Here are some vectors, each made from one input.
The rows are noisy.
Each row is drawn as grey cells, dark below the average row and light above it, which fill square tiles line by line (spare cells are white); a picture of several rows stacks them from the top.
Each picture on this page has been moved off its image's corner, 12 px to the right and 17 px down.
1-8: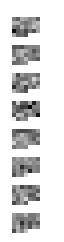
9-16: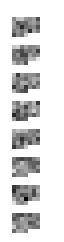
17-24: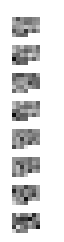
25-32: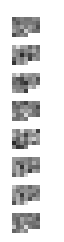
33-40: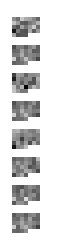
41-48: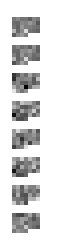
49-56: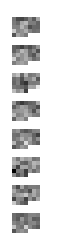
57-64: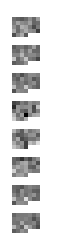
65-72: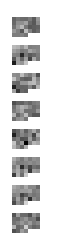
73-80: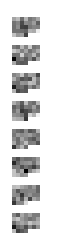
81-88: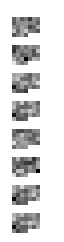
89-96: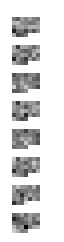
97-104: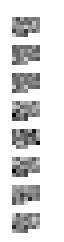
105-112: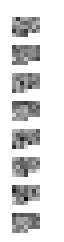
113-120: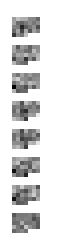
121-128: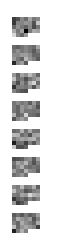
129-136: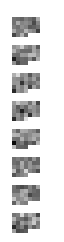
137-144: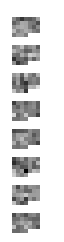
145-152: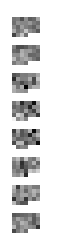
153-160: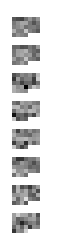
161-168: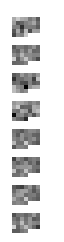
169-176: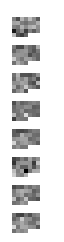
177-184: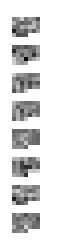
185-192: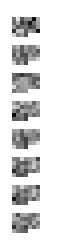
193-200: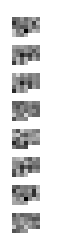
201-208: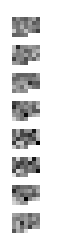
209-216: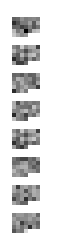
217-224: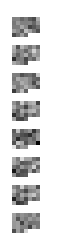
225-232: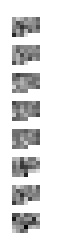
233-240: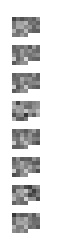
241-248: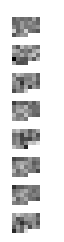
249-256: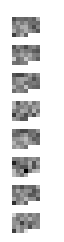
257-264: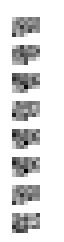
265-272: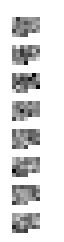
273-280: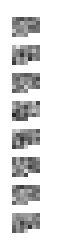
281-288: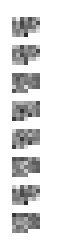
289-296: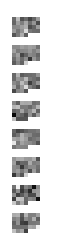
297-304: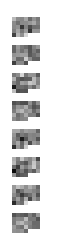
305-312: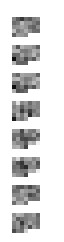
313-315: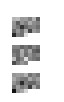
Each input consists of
two labels (each one of 6), together with either one of 6 labels, or four true/false values.
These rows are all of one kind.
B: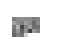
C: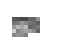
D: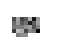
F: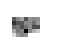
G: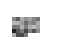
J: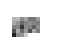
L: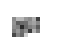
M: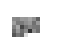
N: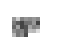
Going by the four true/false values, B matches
C, D and N.
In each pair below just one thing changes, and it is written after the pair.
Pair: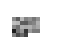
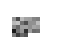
one of the four true/false values
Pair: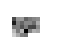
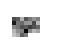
one of the two labels
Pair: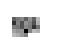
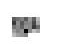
one of the four true/false values
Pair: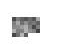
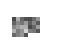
one of the two labels
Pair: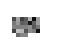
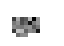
one of the four true/false values
